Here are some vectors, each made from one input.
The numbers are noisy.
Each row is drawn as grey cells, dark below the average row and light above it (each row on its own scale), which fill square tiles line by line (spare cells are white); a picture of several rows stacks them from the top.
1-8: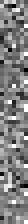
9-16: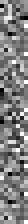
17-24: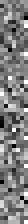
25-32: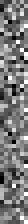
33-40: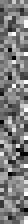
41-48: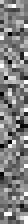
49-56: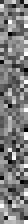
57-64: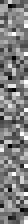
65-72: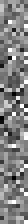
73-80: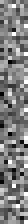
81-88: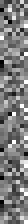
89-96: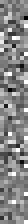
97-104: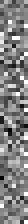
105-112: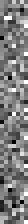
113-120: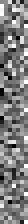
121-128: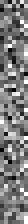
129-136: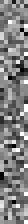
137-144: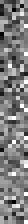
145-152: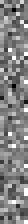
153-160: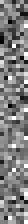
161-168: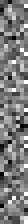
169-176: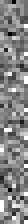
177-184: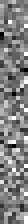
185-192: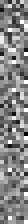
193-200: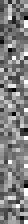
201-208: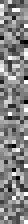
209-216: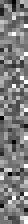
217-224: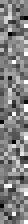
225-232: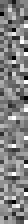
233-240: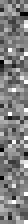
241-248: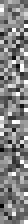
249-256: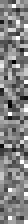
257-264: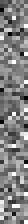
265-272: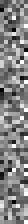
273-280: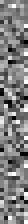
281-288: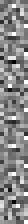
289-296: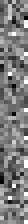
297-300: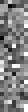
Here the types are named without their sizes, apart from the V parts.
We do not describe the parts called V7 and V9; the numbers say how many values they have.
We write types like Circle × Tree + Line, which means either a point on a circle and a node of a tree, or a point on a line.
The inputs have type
Bool × (Label + (Tree + V9) × V7).
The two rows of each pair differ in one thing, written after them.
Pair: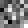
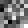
the value of V9
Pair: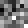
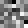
the true/false value
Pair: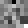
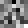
the value of V9
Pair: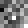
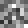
the true/false value
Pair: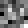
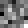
the value of V9
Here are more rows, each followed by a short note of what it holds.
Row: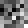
a true/false value, a value of V7 and a value of V9
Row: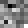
a label and a true/false value
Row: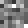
a node of a tree, a true/false value and a value of V7
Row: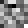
a label and a true/false value
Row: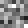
a node of a tree, a true/false value and a value of V7
